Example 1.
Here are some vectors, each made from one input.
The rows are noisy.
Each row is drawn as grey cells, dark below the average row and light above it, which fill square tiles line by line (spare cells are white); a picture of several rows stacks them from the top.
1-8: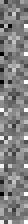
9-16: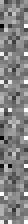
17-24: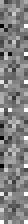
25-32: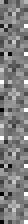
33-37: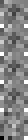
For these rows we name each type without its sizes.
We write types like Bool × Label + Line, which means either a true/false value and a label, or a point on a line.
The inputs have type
Bool × Line × Line.
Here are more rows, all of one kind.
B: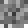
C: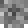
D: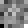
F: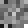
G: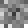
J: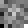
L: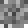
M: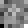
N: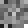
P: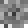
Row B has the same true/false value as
C, G, L and P.
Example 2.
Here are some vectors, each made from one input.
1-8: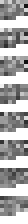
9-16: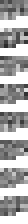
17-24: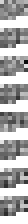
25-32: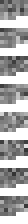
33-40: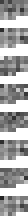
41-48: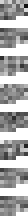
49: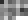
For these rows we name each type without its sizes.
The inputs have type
Bool × Line.
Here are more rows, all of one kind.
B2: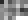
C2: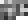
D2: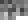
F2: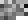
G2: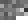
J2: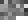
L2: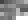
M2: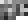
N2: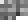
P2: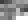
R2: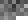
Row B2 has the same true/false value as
D2, F2, L2 and P2.
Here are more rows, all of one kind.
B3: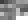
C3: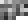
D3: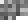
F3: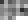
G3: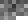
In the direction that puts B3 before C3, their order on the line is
F3, G3, B3, D3, C3.
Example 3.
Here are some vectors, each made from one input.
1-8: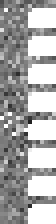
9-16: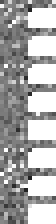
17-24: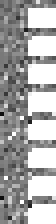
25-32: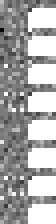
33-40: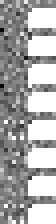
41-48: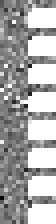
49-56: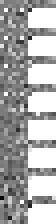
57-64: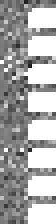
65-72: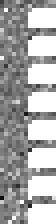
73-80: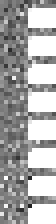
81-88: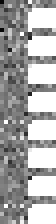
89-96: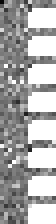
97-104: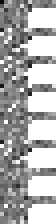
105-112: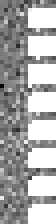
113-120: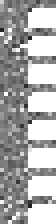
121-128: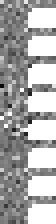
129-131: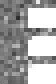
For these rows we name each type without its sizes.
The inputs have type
Bool × Bool × Bool × Bool + Line.
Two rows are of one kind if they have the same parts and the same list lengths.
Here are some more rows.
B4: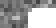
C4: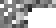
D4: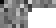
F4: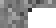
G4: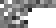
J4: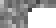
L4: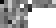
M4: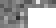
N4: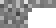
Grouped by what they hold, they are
B4, F4, J4, M4, N4
C4, D4, G4, L4

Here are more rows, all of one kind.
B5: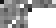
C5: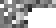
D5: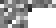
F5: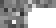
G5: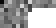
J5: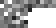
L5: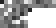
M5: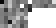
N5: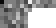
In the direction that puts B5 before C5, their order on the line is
F5, N5, G5, M5, B5, D5, C5, J5, L5.
